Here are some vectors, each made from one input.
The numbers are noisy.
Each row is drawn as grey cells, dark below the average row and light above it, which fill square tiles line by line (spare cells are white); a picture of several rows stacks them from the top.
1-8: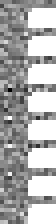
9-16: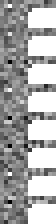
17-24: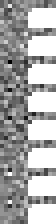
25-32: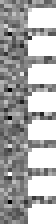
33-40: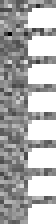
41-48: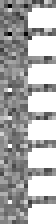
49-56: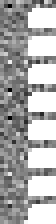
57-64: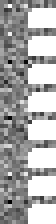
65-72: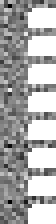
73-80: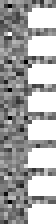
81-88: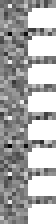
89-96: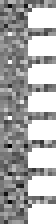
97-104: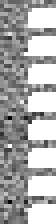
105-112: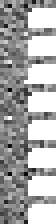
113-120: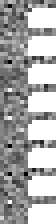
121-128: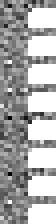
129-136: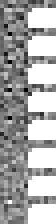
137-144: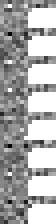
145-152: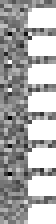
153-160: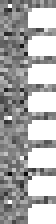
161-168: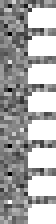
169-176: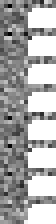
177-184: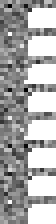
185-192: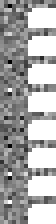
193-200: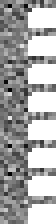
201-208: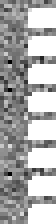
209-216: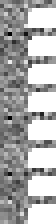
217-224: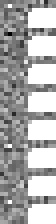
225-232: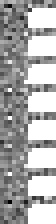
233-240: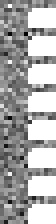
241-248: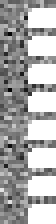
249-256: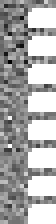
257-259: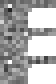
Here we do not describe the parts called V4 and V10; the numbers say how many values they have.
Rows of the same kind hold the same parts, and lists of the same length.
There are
3 kinds of row.
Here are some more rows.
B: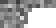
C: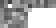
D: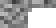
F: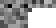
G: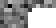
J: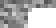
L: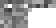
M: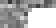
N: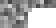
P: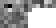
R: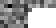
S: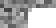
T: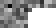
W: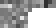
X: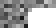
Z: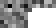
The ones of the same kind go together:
B, C, D, J, L, M, N, S, W
F, G, P, R, T, Z
X

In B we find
a true/false value, a value of V4 and a value of V10.
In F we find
a node of a 12-node tree.
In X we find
a fixed value.
